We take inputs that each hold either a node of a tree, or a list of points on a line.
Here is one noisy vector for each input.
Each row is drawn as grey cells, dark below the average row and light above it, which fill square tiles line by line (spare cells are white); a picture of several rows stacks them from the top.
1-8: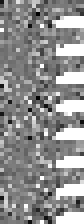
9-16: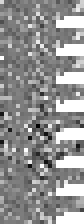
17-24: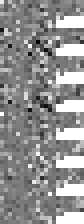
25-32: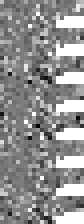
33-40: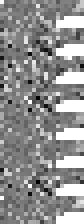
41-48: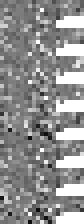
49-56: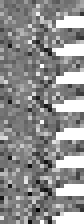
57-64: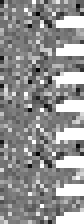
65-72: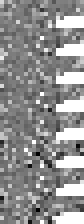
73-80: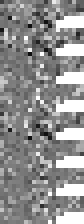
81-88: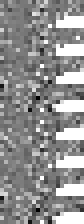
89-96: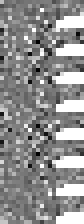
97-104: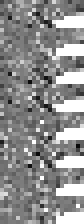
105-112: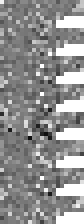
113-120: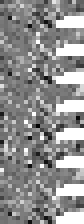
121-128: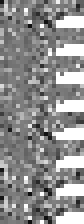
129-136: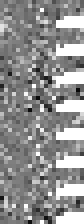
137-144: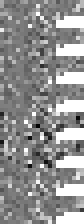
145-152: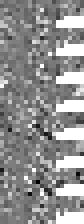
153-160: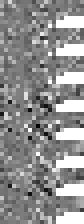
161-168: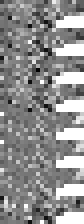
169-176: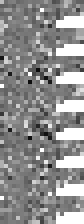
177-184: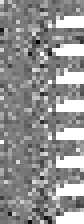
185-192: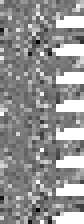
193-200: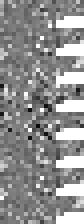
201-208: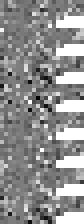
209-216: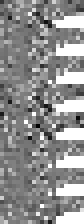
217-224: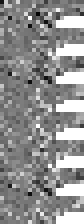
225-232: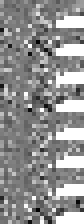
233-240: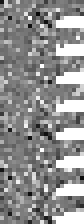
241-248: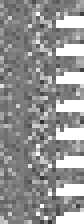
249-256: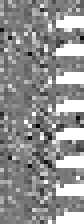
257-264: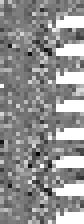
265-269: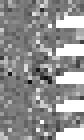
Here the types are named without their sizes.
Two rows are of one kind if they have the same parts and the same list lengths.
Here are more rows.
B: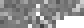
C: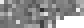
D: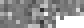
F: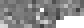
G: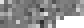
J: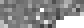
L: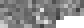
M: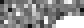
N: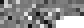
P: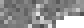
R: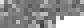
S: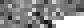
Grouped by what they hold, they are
B, P
C, D, G, R
F, J, L
M
N, S

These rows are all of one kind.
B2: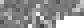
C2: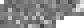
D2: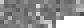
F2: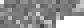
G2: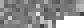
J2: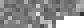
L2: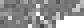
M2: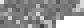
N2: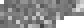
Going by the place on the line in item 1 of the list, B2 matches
F2, L2 and M2.
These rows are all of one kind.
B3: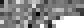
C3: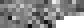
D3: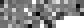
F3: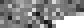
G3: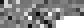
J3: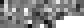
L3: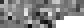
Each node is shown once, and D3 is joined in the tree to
J3.
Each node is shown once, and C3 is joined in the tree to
F3 and L3.
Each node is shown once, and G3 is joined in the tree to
B3 and L3.
